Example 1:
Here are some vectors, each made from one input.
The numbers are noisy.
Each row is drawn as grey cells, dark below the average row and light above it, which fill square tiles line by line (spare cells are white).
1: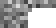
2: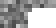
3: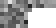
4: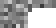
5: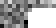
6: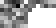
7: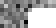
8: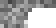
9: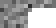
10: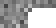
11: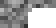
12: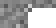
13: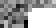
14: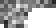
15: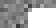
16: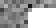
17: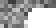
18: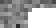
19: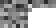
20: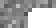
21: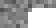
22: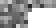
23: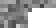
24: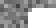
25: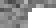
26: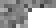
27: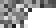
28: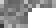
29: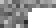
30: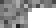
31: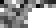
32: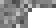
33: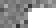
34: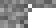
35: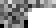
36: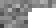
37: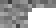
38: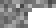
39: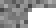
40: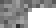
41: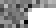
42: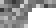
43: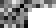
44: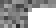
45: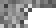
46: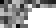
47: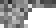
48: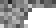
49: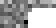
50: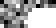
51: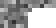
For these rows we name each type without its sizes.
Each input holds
a point on a line.
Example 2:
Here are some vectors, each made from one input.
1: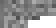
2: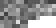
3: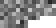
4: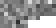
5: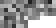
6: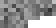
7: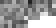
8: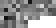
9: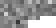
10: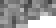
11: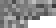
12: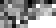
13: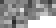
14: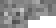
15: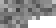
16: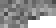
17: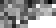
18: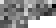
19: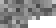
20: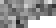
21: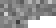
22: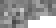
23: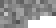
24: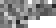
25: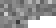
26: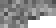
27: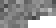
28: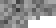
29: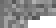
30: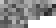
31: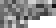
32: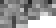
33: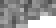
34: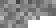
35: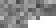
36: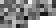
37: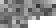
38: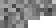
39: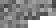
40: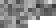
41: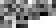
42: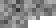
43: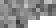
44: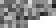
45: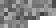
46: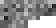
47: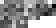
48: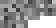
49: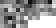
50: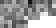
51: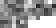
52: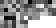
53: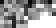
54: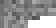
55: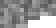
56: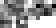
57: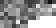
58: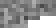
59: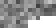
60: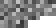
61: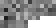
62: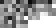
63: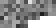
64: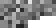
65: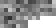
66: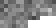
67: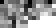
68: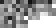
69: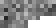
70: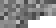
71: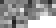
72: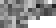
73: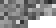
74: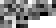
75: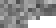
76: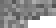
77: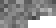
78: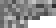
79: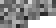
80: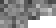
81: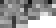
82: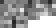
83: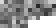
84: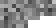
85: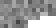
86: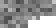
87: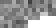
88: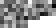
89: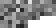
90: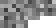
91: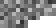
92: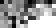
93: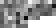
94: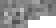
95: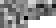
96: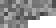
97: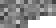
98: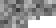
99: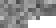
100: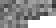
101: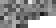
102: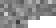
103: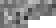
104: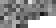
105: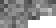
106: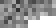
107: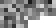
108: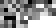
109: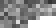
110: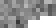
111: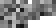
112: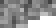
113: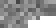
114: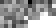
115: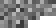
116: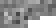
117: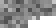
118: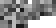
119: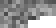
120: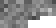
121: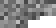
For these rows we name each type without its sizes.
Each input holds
a point on a line.
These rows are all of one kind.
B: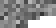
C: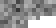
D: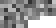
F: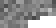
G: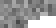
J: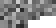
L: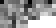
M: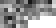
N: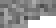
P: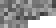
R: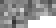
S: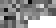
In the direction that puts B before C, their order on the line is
J, B, P, F, L, N, R, G, C, M, D, S.
